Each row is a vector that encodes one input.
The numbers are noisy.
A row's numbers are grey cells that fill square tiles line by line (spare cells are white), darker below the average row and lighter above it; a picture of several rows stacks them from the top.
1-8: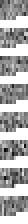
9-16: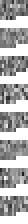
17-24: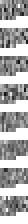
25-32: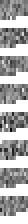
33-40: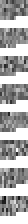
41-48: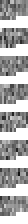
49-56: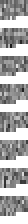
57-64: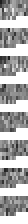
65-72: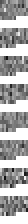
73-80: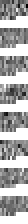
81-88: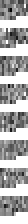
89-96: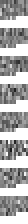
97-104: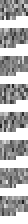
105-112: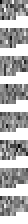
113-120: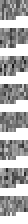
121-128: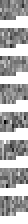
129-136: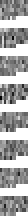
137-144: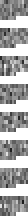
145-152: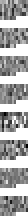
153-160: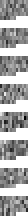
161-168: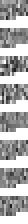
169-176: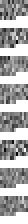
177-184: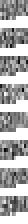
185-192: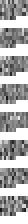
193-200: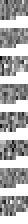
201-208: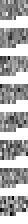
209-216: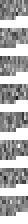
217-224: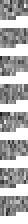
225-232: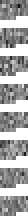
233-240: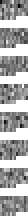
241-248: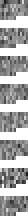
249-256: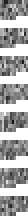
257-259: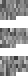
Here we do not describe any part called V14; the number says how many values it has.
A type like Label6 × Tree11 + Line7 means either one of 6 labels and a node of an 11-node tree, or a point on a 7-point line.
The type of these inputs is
Circle8 × Circle18 × V14.
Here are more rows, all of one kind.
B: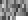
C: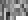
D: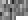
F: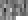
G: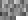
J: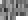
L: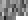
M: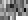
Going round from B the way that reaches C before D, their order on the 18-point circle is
B, F, J, C, D, M, L, G.
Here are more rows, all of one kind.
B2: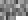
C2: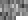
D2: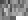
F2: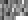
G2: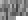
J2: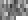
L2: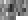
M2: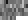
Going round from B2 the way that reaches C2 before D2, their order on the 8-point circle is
B2, C2, G2, M2, F2, L2, D2, J2.
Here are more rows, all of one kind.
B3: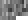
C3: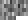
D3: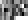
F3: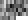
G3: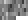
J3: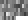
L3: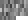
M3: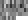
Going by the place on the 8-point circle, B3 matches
C3 and D3.
